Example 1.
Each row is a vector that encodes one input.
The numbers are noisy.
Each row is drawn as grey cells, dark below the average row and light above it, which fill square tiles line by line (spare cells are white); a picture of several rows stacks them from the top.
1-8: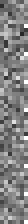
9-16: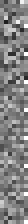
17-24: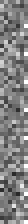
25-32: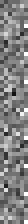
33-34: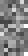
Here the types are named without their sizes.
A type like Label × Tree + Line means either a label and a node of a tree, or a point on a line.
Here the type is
Circle.
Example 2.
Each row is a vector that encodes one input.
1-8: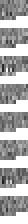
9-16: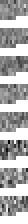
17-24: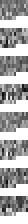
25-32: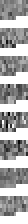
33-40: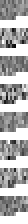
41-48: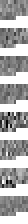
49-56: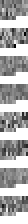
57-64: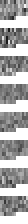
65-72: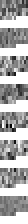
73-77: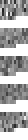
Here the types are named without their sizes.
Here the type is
Circle + Unit.
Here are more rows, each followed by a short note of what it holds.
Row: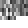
a fixed value
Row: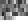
a point on a circle
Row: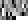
a fixed value
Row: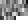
a point on a circle
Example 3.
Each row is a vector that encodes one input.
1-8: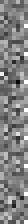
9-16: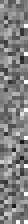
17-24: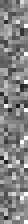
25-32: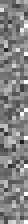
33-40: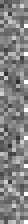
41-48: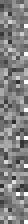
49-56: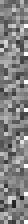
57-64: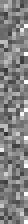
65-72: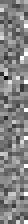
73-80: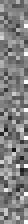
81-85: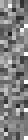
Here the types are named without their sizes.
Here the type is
Circle.
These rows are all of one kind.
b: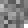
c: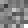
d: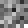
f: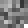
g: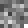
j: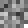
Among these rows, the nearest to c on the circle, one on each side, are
b and j.
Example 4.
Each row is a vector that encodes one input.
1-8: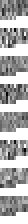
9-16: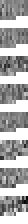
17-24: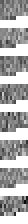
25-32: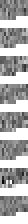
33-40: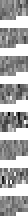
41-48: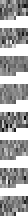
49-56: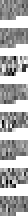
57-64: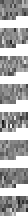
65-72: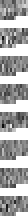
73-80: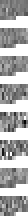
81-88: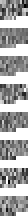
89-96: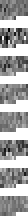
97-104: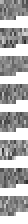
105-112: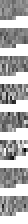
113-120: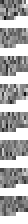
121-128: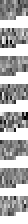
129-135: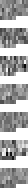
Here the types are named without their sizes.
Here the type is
Circle.
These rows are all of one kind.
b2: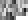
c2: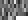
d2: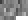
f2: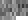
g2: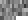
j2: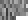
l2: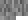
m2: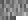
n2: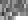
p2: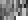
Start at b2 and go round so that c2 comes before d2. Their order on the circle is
b2, g2, c2, l2, f2, n2, p2, d2, m2, j2.
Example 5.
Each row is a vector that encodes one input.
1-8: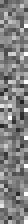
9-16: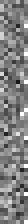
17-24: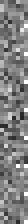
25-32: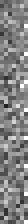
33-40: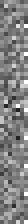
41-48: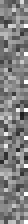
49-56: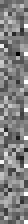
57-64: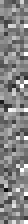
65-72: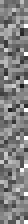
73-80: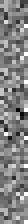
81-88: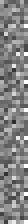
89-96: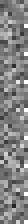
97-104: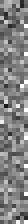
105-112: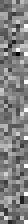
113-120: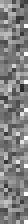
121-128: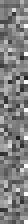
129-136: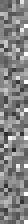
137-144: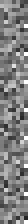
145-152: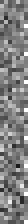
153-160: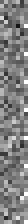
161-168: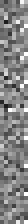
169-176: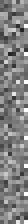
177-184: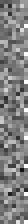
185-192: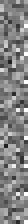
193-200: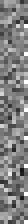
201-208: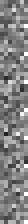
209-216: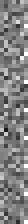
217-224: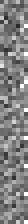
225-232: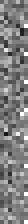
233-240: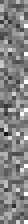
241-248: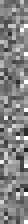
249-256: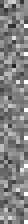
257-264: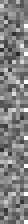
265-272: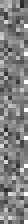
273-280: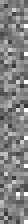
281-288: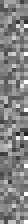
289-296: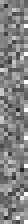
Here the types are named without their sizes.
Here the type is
Circle.
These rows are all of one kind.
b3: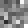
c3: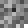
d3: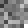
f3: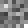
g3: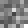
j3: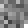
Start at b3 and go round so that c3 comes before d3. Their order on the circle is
b3, g3, j3, f3, c3, d3.
